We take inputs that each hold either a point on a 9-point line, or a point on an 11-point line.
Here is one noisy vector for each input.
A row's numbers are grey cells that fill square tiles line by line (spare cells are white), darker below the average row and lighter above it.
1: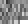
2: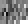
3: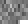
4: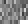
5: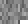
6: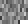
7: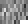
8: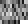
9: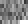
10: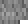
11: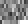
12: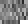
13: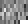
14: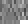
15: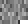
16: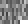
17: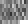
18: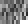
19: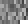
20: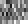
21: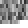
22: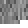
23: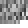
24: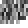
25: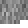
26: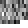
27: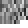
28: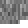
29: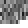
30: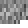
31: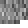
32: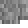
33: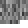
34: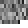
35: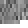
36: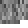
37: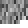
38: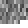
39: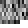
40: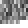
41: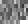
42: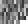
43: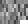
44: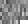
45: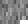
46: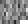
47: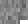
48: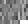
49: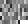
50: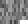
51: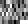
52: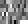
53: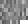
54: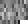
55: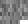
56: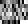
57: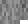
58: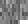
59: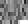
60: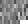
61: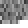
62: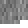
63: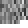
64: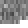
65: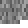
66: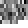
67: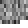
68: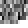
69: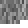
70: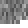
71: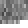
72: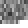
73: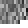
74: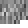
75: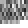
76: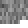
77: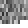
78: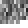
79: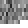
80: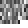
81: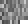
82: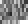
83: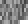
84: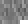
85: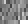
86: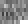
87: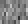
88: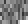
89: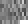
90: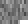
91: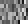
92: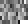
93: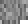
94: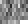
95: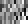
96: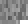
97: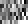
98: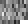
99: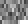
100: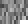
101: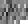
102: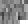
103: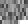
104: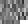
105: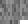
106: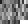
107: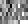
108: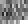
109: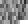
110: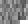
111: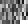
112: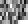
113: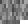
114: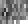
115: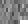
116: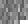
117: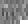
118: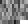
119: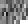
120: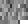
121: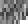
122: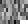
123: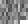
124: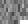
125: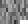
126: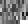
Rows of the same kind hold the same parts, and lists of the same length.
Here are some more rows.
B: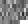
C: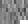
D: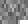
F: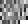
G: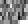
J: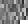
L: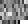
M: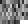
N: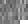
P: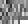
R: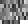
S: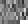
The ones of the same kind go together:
B, F, G, J, L, P, R, S
C, D, M, N

